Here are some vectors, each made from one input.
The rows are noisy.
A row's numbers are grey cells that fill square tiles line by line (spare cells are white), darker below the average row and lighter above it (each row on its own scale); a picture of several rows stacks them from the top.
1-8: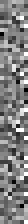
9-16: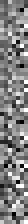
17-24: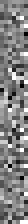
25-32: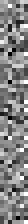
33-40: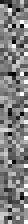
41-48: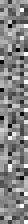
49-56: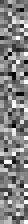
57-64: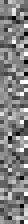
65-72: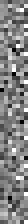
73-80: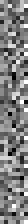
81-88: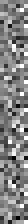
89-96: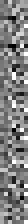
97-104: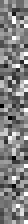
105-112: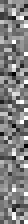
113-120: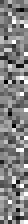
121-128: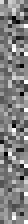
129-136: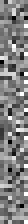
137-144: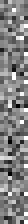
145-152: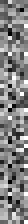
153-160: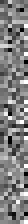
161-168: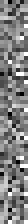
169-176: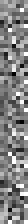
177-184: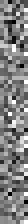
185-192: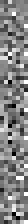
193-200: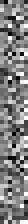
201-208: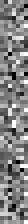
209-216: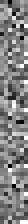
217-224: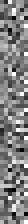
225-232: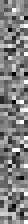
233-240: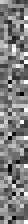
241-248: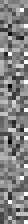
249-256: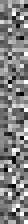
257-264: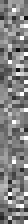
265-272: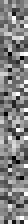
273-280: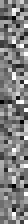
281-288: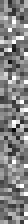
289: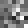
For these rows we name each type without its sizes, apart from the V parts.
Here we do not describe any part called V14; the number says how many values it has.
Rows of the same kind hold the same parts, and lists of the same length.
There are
2 kinds of row.
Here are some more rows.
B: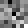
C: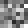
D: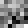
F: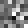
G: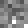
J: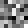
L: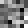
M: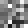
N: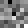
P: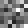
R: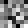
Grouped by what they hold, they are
B, G, L, N
C, D, F, J, M, P, R

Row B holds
a point on a circle and a true/false value.
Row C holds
a value of V14.
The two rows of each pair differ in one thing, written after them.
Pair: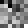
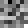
the true/false value
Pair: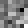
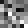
the true/false value
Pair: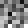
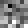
the true/false value
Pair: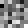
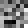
the place on the circle
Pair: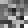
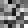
the place on the circle
